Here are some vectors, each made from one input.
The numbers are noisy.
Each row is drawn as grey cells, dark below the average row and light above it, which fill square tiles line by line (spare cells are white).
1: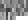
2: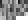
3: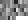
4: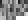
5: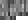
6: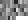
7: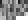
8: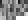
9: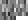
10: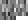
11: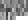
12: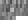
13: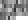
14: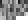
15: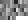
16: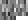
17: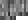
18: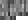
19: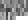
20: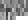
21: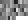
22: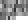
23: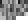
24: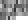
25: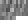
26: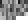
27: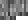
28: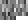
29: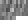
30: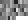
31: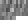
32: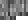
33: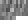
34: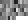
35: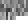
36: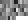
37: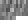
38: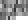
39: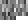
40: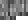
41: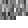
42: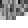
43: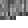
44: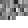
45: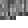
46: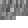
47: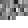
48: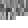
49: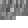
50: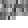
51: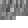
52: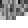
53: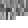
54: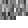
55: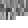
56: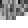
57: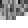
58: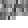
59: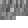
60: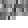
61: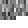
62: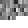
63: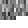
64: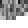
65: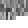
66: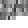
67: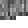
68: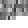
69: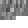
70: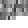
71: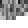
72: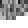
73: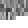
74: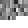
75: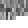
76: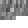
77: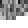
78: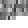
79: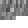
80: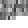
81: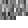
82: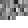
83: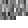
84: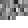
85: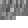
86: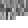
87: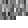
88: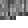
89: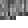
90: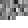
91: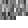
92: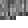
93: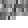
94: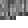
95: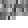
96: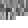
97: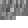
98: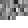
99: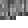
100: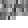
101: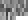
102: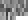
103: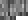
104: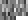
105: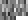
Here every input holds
a node of a 7-node tree.
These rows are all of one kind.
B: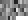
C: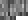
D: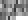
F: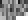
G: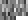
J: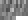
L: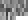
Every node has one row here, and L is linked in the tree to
F and J.
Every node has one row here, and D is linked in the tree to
B and J.
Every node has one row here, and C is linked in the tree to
G and J.
